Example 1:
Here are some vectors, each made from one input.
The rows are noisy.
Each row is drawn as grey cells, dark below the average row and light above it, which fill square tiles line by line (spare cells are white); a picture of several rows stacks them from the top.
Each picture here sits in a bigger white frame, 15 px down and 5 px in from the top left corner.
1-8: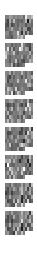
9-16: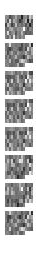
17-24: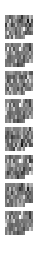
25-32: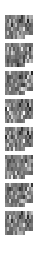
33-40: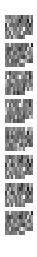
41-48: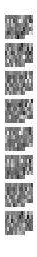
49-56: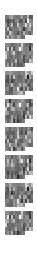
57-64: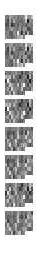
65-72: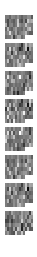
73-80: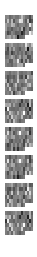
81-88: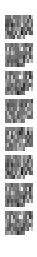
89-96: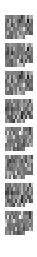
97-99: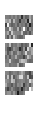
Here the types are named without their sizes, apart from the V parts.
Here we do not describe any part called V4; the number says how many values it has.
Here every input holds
either a point on a line, or a true/false value and a value of V4.
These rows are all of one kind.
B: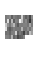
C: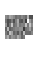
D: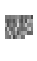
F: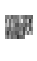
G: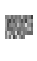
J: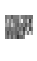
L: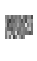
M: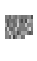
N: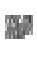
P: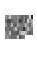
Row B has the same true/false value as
F, J and N.
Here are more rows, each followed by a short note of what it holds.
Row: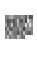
a true/false value and a value of V4
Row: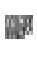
a true/false value and a value of V4
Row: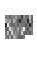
a point on a line
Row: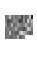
a true/false value and a value of V4
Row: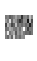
a point on a line
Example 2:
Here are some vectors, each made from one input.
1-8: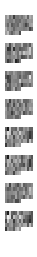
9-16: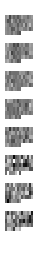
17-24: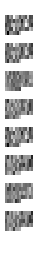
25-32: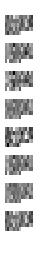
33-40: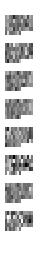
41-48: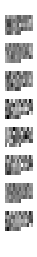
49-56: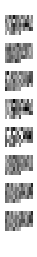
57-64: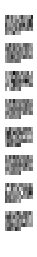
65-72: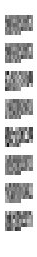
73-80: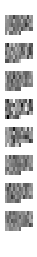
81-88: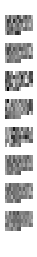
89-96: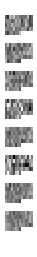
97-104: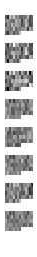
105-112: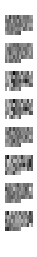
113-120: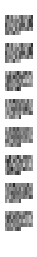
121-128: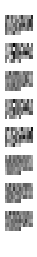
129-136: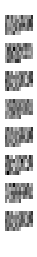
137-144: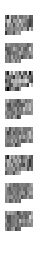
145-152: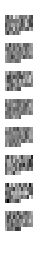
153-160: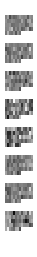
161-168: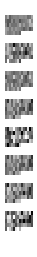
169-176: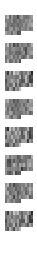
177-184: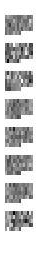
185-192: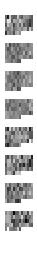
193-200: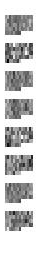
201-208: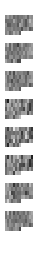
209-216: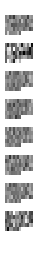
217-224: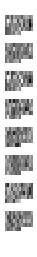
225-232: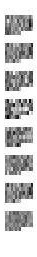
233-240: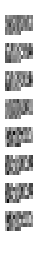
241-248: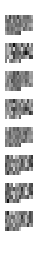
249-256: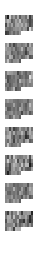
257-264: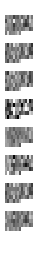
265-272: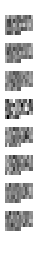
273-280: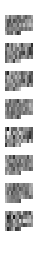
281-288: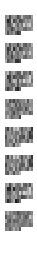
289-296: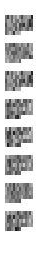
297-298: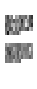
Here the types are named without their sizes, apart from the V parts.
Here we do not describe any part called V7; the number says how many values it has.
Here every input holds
either a label and a value of V7, or a point on a line.
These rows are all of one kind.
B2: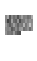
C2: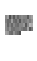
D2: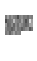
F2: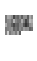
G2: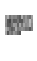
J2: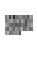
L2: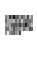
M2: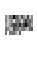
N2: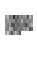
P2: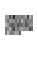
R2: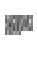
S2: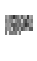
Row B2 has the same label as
G2, P2 and R2.
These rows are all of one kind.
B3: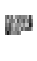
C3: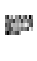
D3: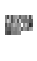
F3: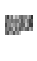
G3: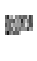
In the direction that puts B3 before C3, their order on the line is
B3, D3, C3, G3, F3.
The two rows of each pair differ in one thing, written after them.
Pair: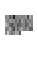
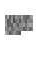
the label
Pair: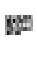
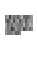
the label
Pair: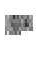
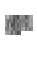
the value of V7
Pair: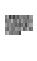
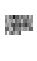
the value of V7
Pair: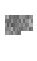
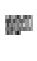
the label
